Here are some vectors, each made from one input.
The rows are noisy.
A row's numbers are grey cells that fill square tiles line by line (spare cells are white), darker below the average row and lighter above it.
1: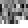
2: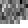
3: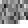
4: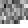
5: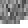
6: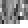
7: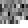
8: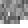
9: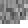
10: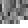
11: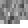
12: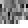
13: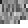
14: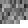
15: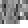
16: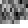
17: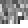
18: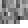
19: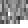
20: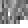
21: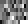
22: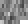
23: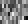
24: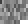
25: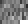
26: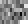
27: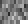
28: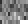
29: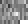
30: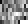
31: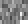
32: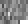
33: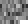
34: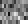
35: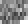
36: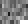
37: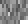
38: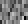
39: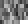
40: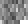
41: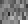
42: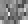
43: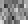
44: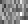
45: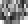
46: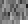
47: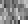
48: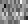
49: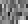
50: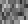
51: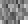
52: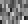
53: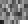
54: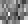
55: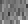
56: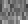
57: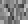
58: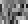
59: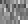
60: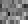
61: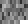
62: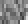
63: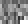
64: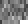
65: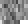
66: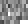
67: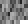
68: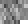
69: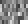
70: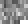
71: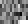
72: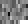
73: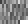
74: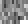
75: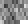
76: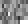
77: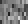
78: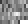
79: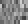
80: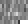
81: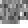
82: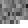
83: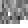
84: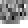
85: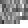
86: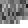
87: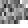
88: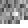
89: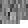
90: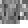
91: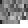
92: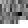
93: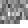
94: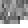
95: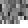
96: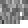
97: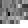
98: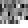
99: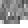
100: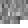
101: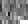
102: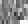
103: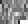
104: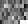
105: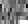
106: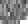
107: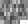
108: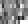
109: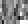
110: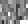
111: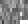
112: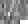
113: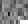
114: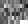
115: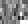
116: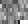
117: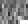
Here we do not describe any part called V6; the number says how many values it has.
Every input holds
a point on a 5-point line, together with either a node of a 7-node tree, or a value of V6.
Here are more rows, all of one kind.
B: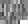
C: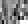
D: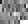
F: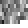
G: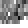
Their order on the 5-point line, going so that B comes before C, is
B, D, F, G, C.
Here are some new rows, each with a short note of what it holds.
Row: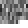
a point on a 5-point line and a node of a 7-node tree
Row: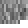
a point on a 5-point line and a value of V6
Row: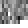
a point on a 5-point line and a value of V6
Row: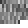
a point on a 5-point line and a value of V6
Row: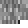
a point on a 5-point line and a value of V6
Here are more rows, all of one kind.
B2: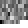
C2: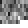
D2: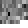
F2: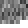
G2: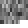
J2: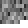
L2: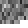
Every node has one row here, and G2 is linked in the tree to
B2, F2 and J2.
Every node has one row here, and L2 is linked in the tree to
J2.
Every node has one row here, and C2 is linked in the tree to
F2.
